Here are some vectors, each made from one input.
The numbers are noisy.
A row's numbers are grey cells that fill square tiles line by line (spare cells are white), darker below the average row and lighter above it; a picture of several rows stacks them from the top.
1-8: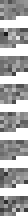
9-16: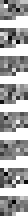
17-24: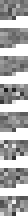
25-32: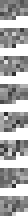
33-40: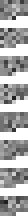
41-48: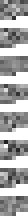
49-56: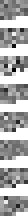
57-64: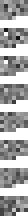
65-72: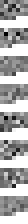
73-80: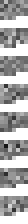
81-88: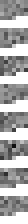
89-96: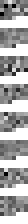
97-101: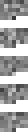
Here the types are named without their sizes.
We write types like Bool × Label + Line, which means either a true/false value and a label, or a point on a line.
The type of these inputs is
Bool × Label.
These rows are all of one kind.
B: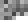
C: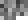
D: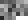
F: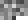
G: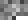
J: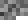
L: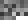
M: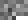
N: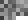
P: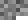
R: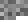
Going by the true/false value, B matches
D, N and R.
